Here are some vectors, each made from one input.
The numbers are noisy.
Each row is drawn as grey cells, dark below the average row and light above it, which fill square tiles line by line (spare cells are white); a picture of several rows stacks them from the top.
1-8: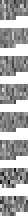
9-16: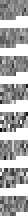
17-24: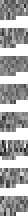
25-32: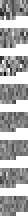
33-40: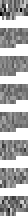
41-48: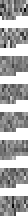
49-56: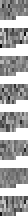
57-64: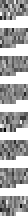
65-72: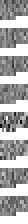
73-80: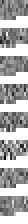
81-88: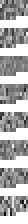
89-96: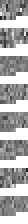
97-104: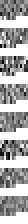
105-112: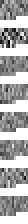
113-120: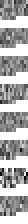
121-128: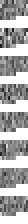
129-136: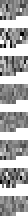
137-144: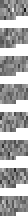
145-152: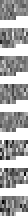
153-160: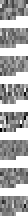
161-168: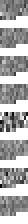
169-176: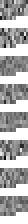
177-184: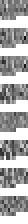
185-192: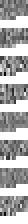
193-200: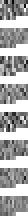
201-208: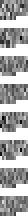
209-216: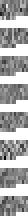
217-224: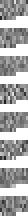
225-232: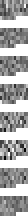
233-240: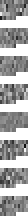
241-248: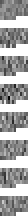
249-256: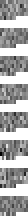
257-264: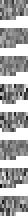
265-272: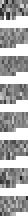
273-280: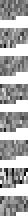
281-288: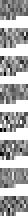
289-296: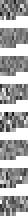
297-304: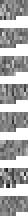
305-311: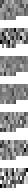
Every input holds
either a point on a 10-point line, or a point on a 13-point line.
